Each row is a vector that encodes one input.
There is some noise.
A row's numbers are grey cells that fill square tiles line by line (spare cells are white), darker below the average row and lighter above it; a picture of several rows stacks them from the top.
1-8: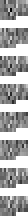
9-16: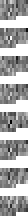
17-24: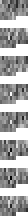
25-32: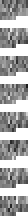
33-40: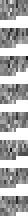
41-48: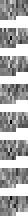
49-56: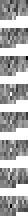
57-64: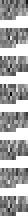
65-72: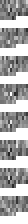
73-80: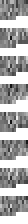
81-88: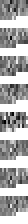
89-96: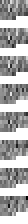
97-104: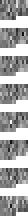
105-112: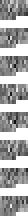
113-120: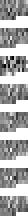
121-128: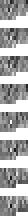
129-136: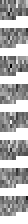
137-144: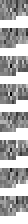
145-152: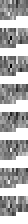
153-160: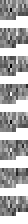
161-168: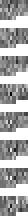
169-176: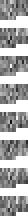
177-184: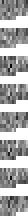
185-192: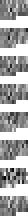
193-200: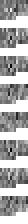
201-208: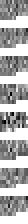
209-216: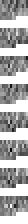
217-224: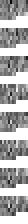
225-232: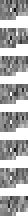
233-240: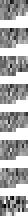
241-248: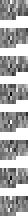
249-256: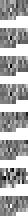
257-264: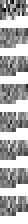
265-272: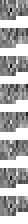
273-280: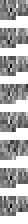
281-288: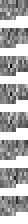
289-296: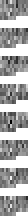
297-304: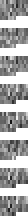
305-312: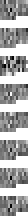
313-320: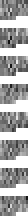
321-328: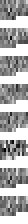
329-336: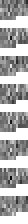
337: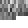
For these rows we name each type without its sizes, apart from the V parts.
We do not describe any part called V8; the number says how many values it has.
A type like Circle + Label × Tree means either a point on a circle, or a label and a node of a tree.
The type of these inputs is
List(Bool × V8).
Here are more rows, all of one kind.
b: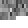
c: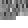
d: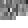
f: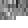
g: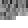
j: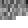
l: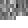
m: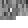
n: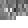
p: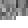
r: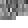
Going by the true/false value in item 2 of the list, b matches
f, n and r.
